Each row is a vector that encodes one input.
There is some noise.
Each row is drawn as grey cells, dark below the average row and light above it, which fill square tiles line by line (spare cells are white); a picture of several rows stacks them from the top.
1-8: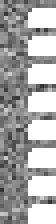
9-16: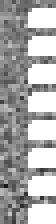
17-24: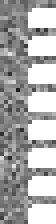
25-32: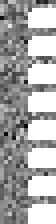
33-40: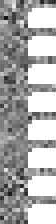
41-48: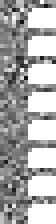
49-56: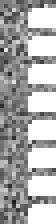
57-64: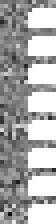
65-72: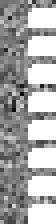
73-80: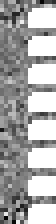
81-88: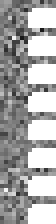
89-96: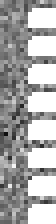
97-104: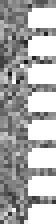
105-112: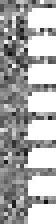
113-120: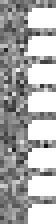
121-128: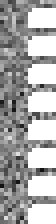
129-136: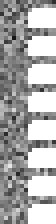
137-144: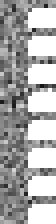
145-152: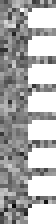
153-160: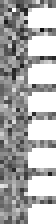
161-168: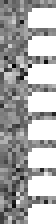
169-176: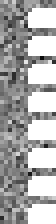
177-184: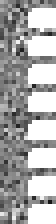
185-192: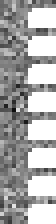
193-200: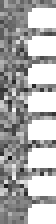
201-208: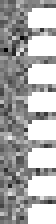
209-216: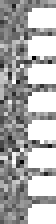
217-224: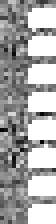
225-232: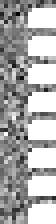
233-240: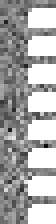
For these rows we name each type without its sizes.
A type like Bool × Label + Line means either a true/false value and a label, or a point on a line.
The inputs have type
(Bool × Bool × Bool + Label) × Line + List(Circle).
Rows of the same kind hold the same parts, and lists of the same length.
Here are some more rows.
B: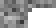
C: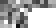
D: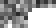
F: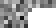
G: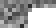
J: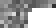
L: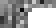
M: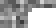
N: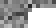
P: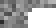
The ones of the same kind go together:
B, F, M
C, G, N
D
J
L, P

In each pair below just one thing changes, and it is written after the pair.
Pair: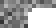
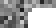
the place on the line
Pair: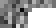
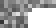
the place on the line
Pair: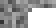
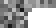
the label
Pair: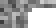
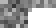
the label
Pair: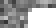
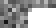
the label
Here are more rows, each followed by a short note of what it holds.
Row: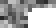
a list of one item
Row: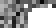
the empty list
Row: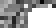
the empty list
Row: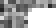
a label and a point on a line
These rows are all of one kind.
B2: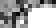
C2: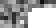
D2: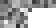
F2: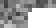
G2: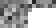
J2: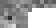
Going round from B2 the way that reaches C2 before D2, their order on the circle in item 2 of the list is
B2, F2, J2, C2, D2, G2.
